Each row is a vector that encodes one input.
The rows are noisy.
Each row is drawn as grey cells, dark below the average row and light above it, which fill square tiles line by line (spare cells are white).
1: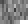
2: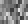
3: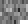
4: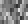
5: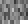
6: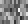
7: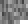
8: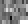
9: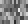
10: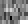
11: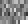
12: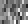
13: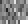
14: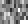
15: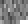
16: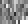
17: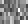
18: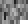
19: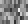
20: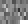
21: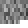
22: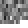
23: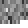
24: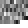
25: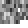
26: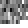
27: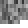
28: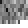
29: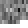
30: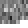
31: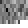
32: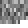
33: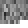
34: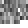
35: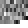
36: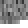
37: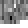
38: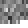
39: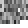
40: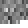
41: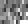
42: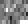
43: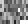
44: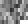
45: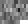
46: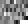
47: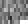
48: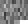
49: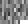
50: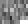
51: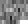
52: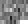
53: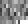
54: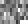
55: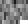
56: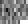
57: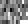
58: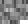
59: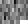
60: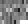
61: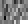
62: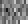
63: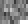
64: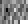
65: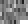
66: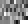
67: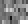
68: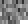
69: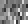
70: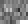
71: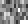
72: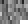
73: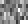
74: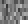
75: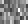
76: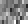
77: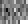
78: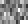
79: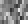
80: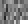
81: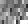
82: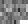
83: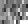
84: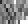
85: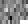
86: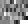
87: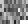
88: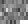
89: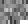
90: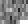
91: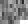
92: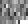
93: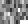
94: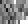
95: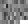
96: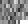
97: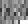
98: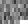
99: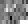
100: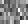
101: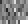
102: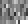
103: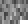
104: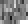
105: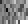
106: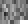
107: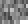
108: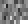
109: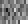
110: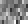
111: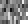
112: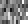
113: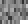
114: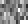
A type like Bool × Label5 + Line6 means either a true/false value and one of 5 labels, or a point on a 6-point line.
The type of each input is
Line9 + List2(Line3 × Line5).
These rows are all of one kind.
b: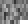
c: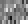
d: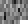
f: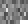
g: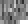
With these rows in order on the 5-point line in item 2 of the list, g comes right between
b and d.
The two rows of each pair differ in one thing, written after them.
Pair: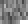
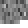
the place on the 3-point line in item 1 of the list
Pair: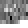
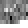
the place on the 3-point line in item 2 of the list
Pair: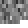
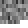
the place on the 3-point line in item 1 of the list
